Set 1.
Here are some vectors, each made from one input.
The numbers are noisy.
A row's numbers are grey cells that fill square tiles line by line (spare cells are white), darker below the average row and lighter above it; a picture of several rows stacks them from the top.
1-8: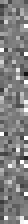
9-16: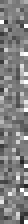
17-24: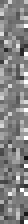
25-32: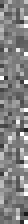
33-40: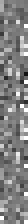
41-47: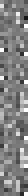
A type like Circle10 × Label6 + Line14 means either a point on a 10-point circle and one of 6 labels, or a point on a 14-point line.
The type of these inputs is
List2(Line5).
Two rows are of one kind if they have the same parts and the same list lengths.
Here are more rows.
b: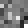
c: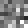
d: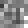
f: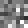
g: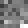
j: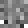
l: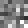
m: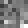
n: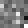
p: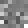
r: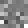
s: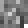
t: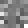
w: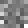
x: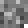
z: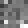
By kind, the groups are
b, g, m, n, s, x, z
c, f, l
d, j, p, r, t, w

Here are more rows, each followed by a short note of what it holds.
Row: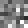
the empty list
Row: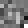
a list of two items
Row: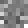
a list of one item
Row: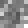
a list of one item
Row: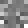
a list of one item
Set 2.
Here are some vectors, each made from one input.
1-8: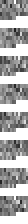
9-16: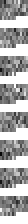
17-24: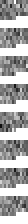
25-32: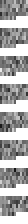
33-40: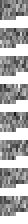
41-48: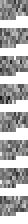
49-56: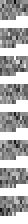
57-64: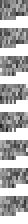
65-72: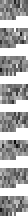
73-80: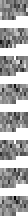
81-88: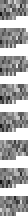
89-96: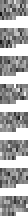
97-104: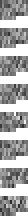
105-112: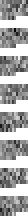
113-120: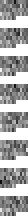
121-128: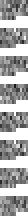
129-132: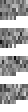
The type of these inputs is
Bool × Circle11.
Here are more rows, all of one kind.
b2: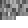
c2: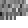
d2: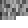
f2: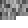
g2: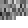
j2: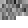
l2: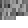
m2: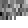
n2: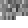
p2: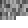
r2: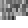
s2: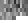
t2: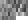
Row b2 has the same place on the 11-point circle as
d2, f2, p2 and s2.
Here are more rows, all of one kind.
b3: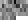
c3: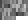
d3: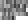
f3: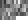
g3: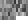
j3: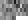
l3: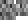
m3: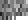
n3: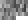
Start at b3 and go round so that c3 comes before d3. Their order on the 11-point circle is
b3, j3, c3, f3, l3, d3, n3, g3, m3.
